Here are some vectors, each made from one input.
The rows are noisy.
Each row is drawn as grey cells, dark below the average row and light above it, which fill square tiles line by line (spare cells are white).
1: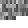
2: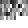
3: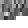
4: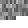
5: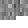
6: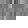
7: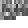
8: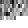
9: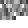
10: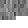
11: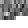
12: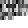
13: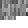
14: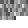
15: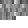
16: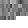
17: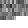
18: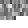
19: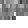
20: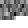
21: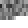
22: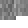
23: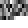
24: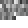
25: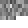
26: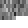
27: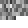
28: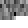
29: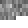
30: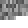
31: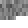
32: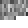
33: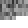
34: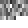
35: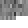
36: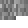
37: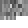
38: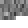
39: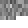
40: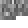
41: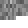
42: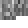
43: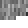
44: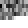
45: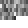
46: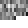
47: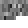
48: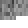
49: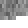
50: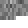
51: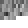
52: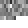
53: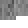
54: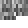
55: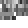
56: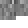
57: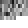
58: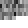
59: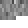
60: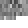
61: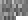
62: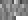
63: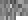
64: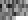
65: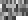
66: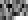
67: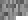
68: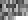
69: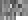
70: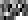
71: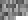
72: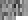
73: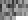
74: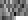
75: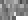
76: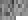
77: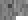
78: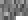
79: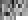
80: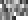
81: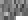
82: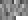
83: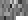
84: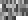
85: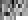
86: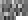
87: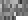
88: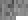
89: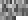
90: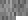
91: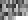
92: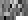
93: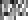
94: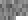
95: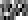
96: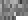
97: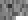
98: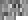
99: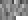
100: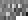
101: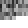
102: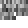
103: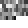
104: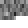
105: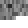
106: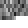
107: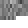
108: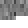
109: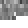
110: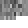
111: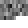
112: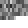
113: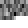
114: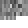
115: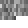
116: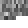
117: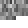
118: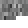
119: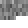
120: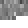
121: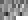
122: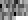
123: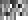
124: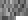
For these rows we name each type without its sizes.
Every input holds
either a fixed value, or three true/false values.
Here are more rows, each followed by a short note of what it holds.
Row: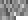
three true/false values
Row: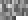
three true/false values
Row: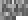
three true/false values
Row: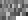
a fixed value
